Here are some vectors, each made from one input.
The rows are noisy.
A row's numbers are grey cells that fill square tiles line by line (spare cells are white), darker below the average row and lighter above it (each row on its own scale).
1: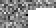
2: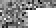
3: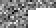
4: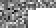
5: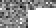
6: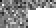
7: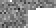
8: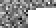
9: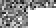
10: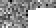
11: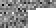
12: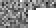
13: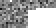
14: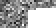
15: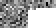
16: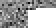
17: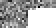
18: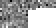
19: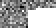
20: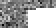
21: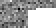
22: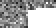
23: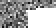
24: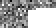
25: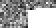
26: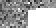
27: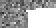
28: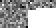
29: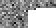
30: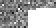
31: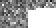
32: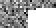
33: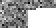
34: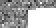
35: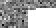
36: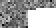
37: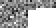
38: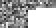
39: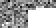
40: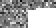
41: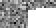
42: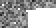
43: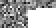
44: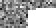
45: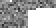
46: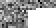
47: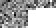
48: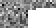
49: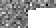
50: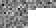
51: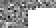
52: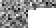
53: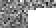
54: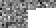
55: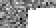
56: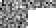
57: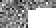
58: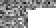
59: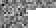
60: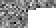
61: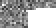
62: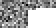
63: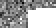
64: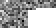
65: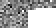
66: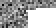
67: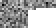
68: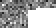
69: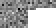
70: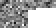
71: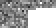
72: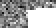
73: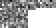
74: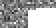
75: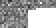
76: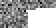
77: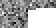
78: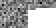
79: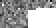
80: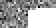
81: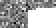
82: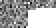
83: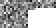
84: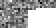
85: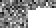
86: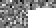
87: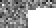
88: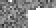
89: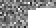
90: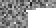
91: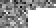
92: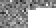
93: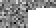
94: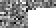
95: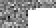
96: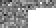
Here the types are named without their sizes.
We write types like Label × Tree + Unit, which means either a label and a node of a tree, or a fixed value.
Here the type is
Bool × (Circle + Line).
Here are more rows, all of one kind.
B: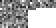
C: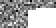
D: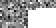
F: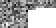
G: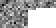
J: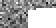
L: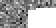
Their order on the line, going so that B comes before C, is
F, G, B, L, D, J, C.
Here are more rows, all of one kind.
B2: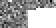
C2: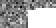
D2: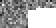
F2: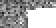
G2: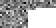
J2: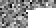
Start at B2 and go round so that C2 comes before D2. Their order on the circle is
B2, G2, J2, F2, C2, D2.
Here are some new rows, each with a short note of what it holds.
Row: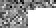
a point on a circle and a true/false value
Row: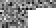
a point on a circle and a true/false value
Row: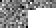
a point on a circle and a true/false value
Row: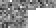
a point on a circle and a true/false value
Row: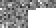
a point on a line and a true/false value
